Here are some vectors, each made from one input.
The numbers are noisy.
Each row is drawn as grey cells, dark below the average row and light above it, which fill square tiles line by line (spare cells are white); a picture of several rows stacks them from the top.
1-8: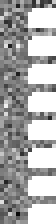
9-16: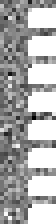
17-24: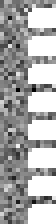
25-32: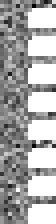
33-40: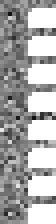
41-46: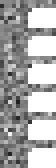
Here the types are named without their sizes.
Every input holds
either a fixed value, or a label and a true/false value.
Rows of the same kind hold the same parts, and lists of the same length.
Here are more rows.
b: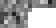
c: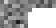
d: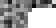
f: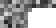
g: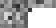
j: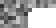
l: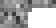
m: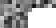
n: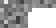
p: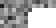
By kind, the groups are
b, c, g, j, l, n, p
d, f, m

